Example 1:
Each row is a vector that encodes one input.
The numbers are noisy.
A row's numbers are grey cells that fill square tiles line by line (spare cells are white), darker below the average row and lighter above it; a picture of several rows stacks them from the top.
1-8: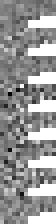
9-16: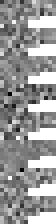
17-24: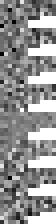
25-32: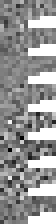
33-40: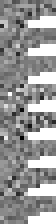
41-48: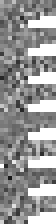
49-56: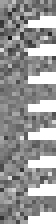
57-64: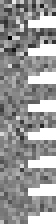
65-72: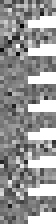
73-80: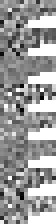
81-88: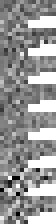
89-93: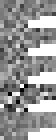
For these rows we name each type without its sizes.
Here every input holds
a label, together with either a fixed value, or three true/false values.
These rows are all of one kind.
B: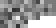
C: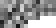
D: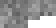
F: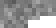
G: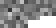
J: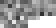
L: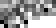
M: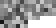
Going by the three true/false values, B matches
F and M.
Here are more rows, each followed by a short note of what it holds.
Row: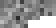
a label
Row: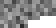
a label and three true/false values
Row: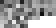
a label
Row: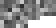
a label and three true/false values
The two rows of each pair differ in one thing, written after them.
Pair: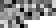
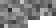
one of the three true/false values
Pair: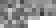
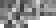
the label
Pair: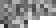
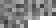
the label
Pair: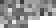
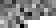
the label
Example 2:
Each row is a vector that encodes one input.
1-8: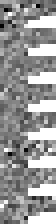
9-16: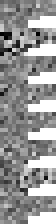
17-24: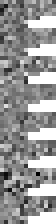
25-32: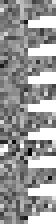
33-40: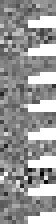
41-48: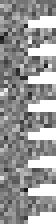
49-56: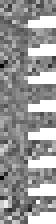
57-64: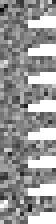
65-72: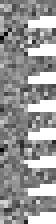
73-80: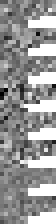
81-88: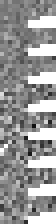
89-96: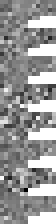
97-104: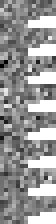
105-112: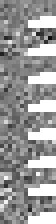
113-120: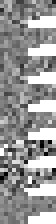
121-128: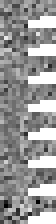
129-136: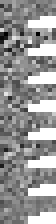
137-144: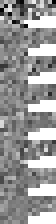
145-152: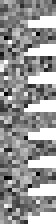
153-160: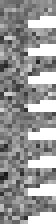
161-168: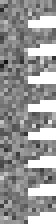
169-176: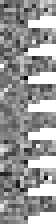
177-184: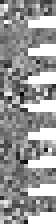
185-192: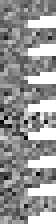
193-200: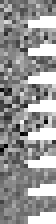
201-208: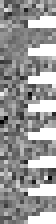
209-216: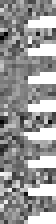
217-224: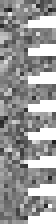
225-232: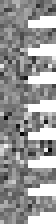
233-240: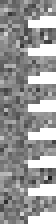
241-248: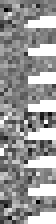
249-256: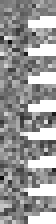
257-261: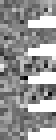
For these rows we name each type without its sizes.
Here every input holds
either a point on a line, or three true/false values.
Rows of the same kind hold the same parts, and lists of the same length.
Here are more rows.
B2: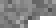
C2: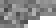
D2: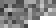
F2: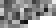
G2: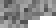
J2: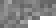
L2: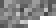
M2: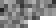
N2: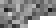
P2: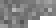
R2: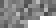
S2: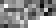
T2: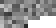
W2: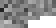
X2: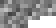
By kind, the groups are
B2, F2, G2, N2, S2, T2, W2
C2, D2, J2, L2, M2, P2, R2, X2

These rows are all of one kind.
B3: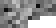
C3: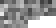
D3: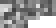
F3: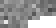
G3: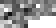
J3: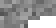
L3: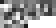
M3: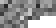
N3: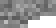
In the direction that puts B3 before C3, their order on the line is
B3, L3, J3, M3, D3, G3, C3, N3, F3.
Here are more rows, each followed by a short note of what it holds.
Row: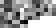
a point on a line
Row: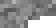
a point on a line
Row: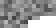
a point on a line
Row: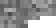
three true/false values
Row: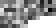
a point on a line
